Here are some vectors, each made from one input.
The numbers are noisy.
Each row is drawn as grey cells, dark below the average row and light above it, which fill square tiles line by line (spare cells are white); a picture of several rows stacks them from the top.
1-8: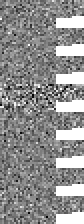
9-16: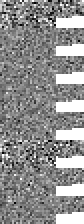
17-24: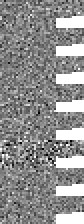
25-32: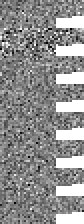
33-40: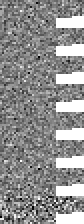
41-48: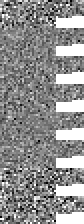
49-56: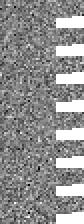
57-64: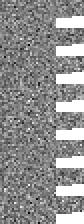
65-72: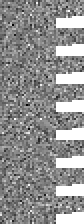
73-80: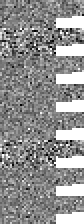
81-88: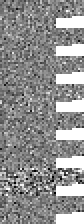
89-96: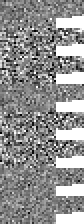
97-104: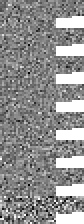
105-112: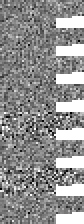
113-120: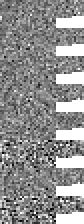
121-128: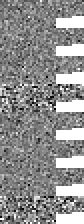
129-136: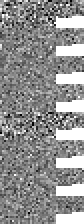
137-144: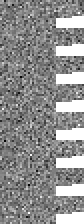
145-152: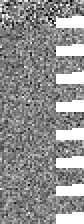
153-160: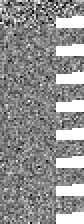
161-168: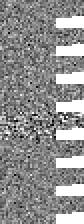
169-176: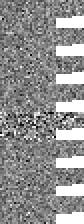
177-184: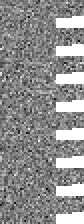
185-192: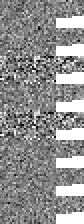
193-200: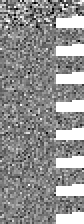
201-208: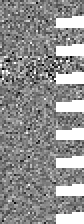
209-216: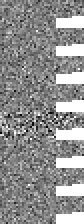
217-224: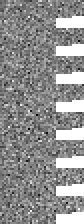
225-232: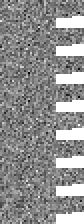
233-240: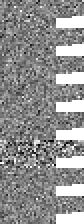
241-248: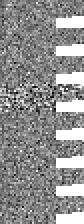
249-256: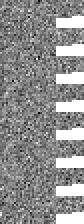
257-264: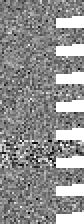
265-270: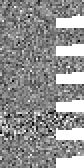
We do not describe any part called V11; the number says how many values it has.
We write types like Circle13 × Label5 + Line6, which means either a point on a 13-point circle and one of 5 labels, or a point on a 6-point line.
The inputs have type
Bool × Bool × Bool × (Line6 + V11) + Line5.
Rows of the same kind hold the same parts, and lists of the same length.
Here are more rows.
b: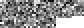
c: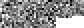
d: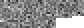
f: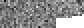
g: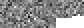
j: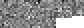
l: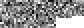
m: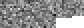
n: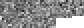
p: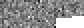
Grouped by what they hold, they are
b, c, l
d, g
f, j, m, n, p

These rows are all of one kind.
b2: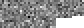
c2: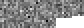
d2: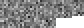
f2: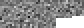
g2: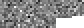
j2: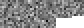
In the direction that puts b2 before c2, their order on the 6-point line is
f2, g2, b2, c2, d2, j2.
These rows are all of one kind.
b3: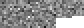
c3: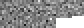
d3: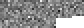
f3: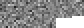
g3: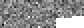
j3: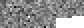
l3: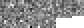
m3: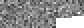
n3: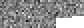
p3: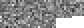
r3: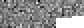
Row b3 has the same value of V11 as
c3 and j3.
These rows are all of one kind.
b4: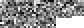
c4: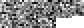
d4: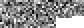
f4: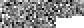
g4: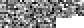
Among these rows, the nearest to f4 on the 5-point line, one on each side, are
c4 and d4.
